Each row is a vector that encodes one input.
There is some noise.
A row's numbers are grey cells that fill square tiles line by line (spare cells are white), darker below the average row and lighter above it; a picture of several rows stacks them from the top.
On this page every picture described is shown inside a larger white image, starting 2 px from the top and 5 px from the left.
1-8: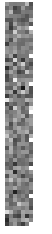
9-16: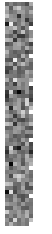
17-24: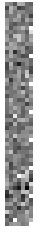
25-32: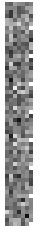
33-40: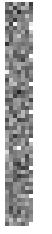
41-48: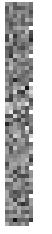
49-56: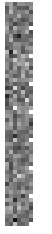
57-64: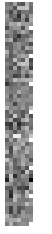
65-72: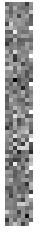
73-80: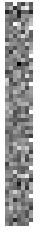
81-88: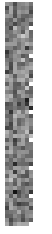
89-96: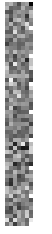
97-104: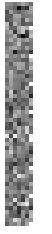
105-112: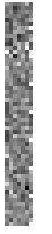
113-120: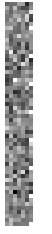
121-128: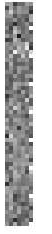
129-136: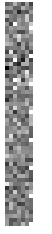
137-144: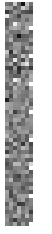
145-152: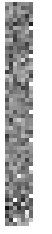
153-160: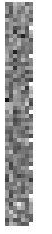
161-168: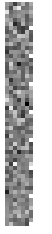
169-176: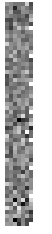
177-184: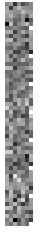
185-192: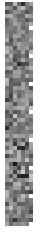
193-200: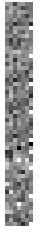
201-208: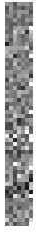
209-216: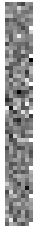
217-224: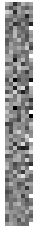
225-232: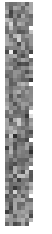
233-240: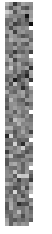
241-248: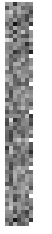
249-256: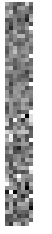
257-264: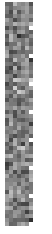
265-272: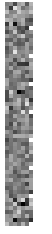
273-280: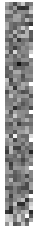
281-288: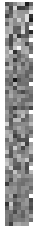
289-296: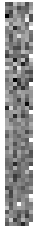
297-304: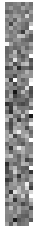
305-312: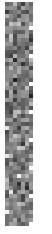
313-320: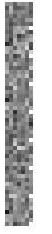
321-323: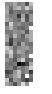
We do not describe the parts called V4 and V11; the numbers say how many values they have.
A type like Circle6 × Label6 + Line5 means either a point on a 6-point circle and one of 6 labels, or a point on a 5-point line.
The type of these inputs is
(Line9 + V11) × V4 + List2(Line3 × Line5).
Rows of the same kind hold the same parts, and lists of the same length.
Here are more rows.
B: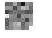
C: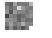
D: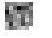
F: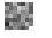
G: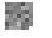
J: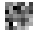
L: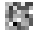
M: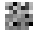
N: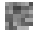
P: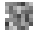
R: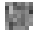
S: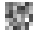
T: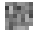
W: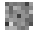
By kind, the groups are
B, F, G, P, W
C, S
D, R, T
J, M, N
L

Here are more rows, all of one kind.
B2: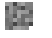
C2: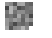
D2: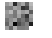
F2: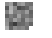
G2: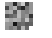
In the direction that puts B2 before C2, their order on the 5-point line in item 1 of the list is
B2, G2, C2, F2, D2.
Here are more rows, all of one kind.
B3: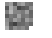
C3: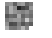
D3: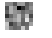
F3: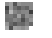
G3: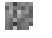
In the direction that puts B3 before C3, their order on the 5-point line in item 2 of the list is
F3, D3, G3, B3, C3.
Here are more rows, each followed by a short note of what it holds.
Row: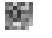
a point on a 9-point line and a value of V4
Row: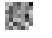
the empty list
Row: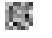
the empty list
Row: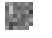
a list of two items
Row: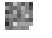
a value of V4 and a value of V11
